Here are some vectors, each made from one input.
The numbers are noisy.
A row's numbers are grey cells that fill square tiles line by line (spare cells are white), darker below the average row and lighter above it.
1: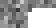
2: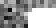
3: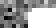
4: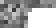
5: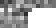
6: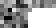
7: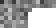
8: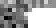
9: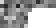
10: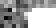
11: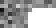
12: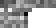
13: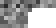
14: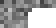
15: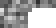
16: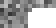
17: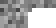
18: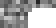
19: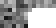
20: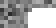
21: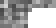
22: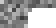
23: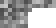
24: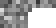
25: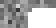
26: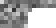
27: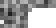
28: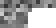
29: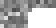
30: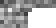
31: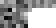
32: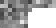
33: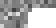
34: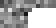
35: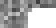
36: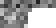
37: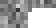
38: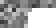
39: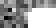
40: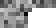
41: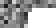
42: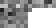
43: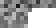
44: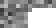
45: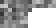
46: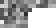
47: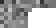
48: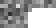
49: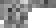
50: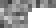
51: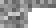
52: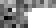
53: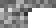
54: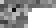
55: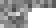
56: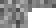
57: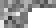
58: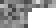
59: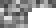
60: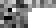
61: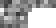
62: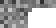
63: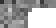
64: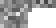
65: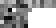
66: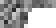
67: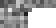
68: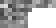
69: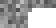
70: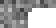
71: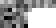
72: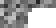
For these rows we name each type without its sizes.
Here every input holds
a true/false value, together with either a point on a circle, or a fixed value.
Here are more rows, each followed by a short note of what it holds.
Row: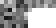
a true/false value
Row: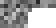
a point on a circle and a true/false value
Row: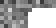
a point on a circle and a true/false value
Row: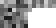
a true/false value
